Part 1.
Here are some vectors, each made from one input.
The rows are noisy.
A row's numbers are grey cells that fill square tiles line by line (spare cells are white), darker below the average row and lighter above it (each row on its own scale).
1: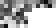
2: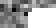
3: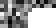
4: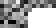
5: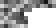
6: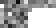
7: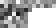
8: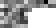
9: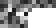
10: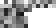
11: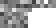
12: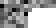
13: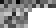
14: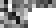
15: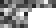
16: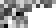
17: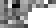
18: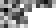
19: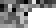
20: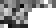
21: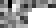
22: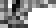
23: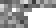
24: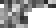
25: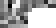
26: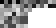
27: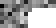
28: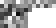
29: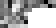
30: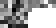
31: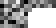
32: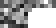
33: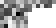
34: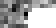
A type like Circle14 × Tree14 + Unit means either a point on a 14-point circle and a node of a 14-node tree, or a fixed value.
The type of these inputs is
Bool × Bool × Bool.
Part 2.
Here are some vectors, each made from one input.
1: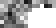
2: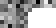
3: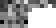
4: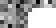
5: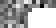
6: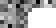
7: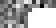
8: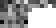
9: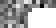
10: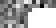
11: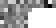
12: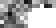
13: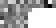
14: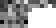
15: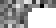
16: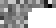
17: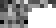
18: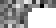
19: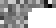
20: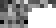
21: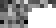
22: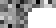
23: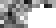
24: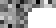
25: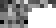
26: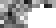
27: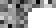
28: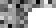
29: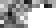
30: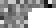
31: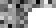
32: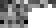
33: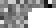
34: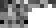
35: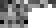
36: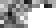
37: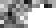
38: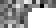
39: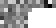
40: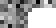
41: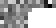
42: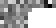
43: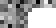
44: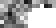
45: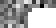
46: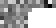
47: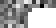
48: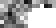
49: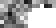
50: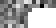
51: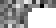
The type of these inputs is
Line5.
